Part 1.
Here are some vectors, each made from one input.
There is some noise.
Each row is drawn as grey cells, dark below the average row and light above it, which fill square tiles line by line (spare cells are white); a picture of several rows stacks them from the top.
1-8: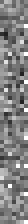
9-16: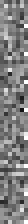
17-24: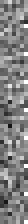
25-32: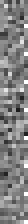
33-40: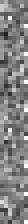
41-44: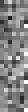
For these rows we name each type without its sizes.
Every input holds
a point on a circle.
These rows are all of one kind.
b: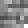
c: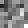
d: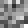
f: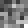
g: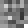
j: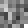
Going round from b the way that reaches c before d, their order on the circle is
b, j, g, f, c, d.
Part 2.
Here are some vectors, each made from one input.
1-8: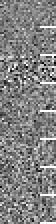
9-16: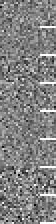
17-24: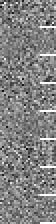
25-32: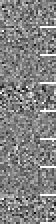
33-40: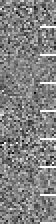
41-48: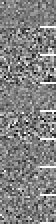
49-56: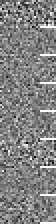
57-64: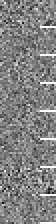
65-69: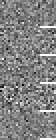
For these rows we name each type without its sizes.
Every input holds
a point on a line.
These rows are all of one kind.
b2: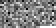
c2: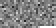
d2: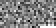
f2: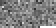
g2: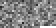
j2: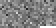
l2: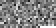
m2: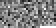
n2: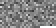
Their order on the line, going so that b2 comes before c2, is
g2, b2, c2, j2, m2, n2, f2, l2, d2.
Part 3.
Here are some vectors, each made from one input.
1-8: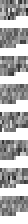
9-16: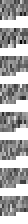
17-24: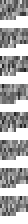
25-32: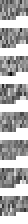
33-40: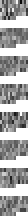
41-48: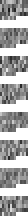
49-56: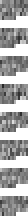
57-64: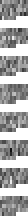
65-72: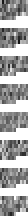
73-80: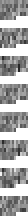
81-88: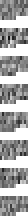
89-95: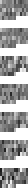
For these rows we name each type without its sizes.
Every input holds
a point on a line.
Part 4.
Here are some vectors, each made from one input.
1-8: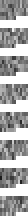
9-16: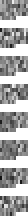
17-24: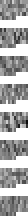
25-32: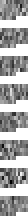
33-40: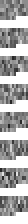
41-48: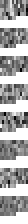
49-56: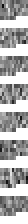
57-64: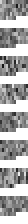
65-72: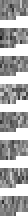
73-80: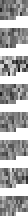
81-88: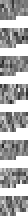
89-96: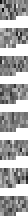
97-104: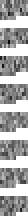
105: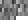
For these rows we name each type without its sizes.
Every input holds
a point on a line.
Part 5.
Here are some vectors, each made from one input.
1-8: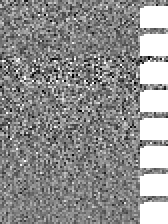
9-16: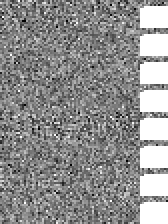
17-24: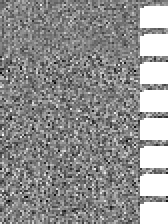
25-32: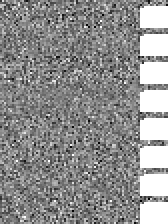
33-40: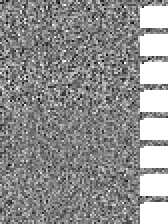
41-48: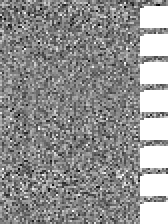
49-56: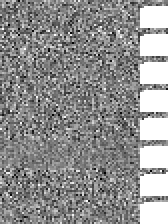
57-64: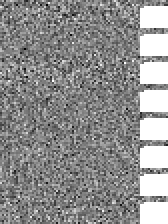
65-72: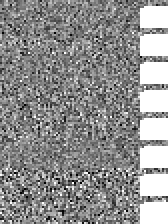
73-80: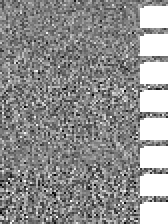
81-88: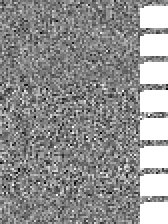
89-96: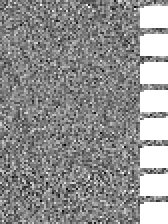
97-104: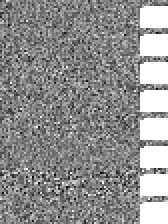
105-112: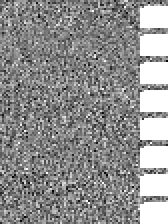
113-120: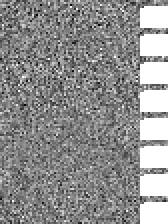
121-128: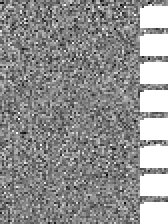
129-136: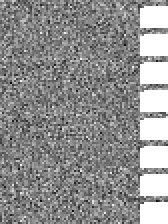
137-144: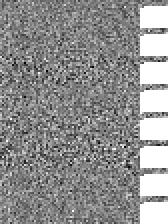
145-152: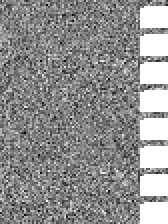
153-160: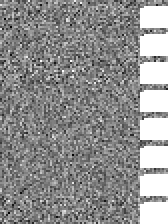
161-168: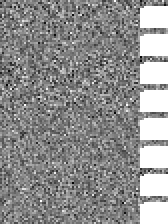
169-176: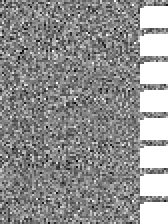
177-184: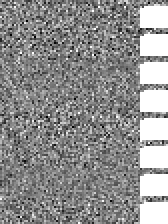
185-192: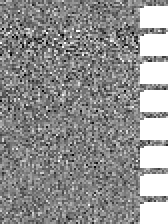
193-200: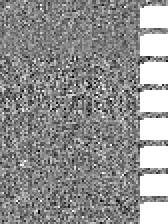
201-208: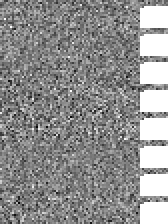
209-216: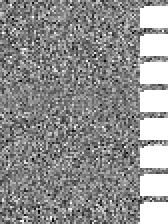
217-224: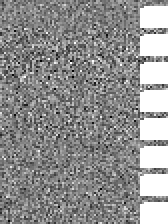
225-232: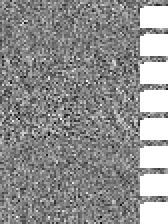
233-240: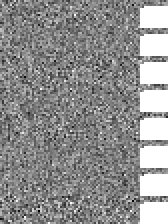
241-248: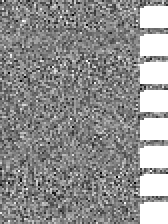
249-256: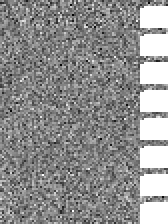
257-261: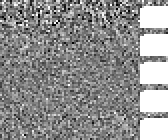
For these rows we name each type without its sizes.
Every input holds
three true/false values.
